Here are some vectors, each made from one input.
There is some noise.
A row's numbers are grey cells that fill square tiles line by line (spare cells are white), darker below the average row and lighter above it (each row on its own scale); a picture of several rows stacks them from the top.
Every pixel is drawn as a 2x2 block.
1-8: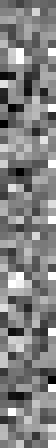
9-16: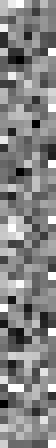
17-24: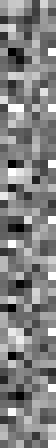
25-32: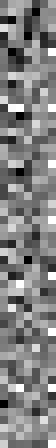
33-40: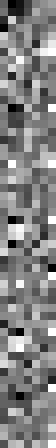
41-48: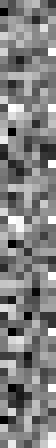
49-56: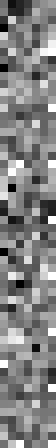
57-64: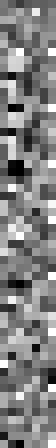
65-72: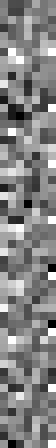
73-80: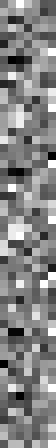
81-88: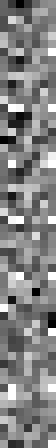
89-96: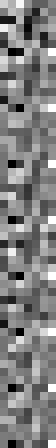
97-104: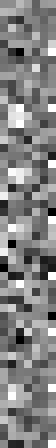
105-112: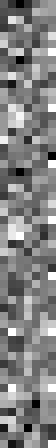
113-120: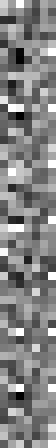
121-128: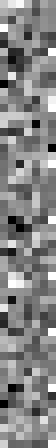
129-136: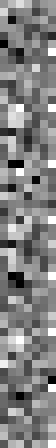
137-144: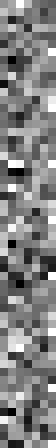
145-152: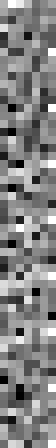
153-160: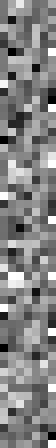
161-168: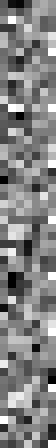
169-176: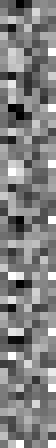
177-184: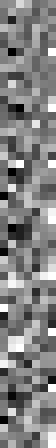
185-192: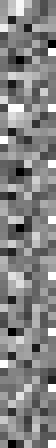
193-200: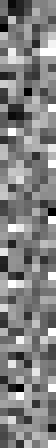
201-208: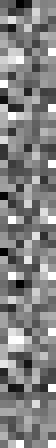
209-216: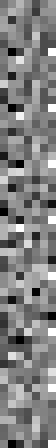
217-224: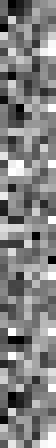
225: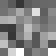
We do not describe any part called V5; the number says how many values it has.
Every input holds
a list of up to two items, each a true/false value and a value of V5.
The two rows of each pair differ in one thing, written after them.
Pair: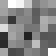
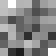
the value of V5 in item 2 of the list
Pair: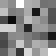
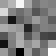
the value of V5 in item 1 of the list
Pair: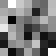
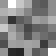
the value of V5 in item 2 of the list
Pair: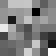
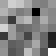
the true/false value in item 2 of the list
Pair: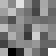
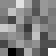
the true/false value in item 2 of the list
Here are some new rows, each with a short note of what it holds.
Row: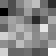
the empty list
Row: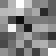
a list of two items
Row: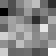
the empty list
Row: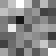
a list of two items
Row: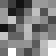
a list of one item
